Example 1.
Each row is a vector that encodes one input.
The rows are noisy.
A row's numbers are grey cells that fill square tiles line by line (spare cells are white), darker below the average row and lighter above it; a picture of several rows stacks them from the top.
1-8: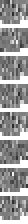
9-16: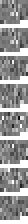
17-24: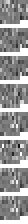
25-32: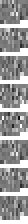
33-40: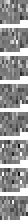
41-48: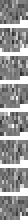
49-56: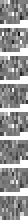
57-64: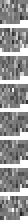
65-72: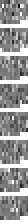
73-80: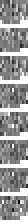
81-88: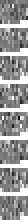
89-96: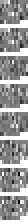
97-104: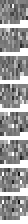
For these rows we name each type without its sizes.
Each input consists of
a point on a line.
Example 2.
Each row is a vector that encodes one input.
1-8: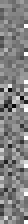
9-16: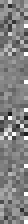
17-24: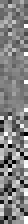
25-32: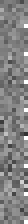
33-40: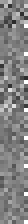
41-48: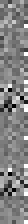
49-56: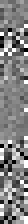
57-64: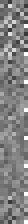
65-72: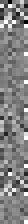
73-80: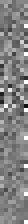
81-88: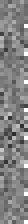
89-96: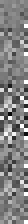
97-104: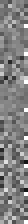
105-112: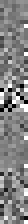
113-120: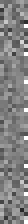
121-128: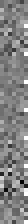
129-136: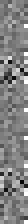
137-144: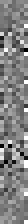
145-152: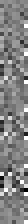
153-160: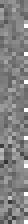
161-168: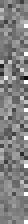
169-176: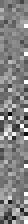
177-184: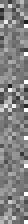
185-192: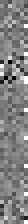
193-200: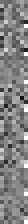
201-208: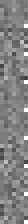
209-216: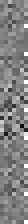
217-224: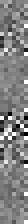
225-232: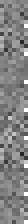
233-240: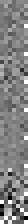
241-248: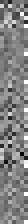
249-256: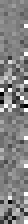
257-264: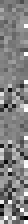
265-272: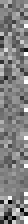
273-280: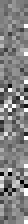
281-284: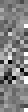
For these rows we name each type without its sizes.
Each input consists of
a point on a line.
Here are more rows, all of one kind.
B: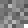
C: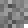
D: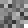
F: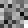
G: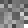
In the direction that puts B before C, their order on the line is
G, B, F, D, C.
